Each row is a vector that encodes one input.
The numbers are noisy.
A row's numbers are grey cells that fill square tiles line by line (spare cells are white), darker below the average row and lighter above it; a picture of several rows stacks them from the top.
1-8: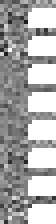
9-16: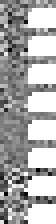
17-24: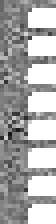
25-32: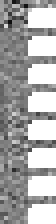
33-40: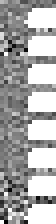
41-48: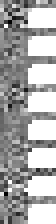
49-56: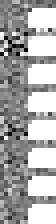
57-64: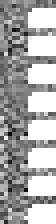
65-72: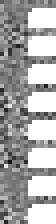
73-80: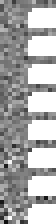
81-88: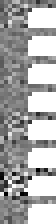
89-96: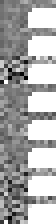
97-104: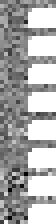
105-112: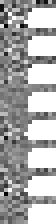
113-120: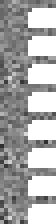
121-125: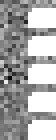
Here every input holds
a true/false value, together with either a point on a 9-point line, or a node of a 7-node tree.
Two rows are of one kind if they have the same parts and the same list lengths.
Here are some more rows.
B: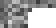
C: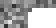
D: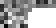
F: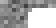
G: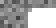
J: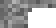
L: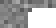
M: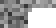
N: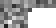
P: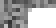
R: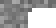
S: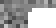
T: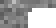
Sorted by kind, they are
B, C, J, L, M, N, R, S, T
D, F, G, P

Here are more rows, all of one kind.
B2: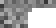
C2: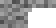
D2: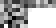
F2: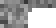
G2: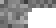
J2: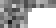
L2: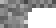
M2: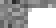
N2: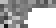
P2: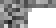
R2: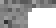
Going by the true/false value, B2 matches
C2, M2 and N2.
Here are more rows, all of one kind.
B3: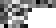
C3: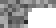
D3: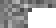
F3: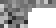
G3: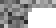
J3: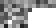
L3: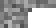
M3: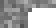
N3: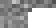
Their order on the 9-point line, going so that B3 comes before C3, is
B3, G3, J3, M3, D3, L3, F3, N3, C3.
